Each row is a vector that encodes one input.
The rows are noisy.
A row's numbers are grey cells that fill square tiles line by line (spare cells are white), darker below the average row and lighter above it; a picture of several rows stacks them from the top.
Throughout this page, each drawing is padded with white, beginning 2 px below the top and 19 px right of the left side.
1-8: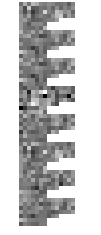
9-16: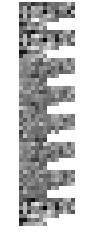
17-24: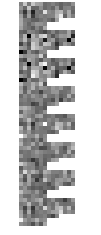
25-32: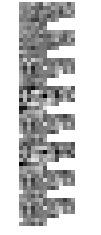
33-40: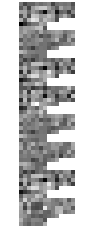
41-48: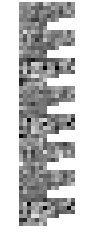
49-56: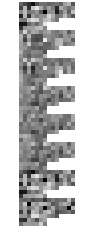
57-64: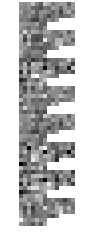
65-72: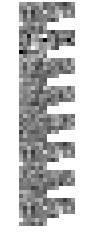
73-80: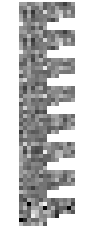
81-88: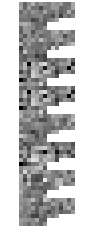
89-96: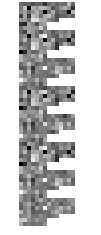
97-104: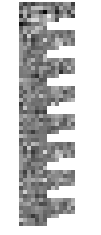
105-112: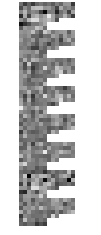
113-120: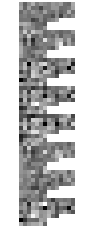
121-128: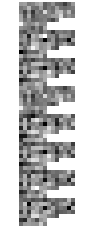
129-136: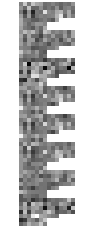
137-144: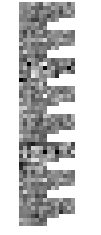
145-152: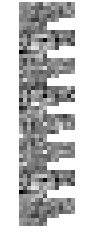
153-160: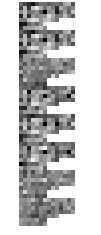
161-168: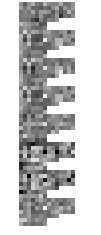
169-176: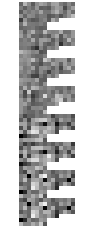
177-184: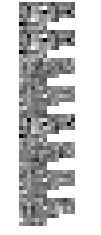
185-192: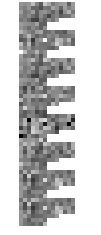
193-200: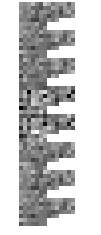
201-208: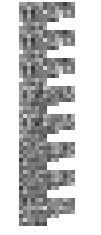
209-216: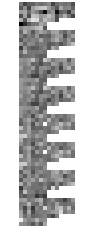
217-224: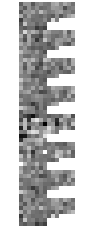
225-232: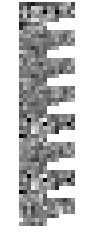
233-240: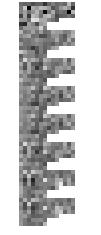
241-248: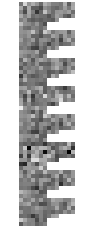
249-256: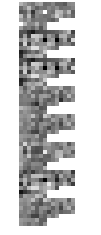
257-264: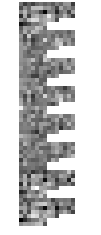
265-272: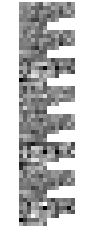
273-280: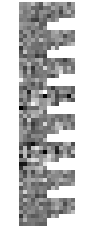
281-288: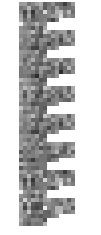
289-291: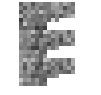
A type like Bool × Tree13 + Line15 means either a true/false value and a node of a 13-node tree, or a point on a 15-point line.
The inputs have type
Circle9 + Circle17.
